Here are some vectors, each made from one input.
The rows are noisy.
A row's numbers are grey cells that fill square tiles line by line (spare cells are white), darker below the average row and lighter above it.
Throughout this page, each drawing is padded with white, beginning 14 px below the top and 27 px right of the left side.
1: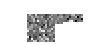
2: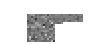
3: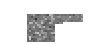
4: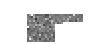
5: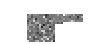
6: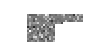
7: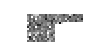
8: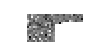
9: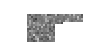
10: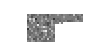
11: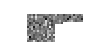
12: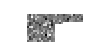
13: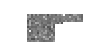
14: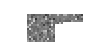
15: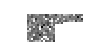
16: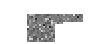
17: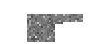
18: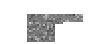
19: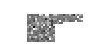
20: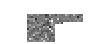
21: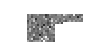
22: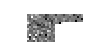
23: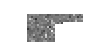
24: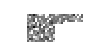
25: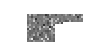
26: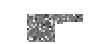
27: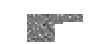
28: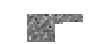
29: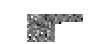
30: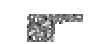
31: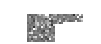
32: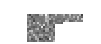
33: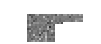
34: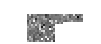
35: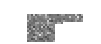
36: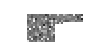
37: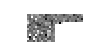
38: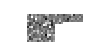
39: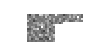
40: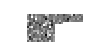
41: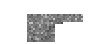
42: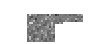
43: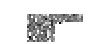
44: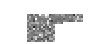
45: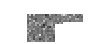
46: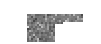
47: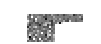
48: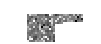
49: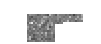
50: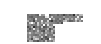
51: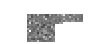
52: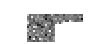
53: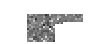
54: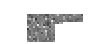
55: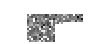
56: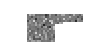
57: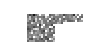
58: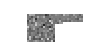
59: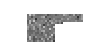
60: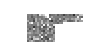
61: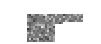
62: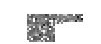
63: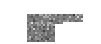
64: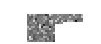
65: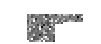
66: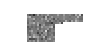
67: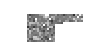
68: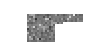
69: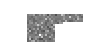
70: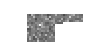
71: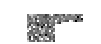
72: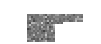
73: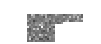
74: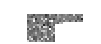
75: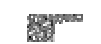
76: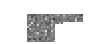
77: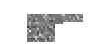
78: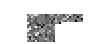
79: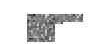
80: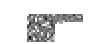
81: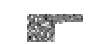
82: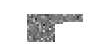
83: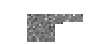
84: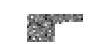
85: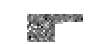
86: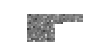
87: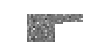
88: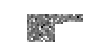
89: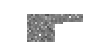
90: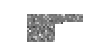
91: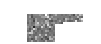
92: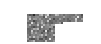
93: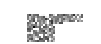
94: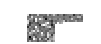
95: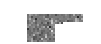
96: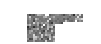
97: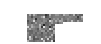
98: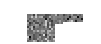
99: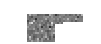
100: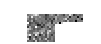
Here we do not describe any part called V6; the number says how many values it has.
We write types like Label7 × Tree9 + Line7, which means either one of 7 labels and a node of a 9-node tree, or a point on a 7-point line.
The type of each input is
(Bool × Bool × Bool + Unit) × V6 + Tree7.
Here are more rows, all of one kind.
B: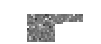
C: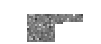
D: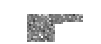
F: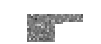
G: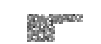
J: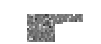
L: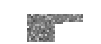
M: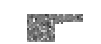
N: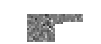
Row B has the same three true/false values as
G, J and N.
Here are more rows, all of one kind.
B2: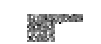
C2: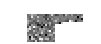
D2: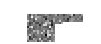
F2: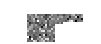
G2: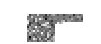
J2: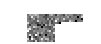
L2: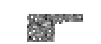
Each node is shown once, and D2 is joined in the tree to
C2 and F2.
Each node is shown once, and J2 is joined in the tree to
B2 and C2.
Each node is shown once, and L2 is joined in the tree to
C2 and G2.
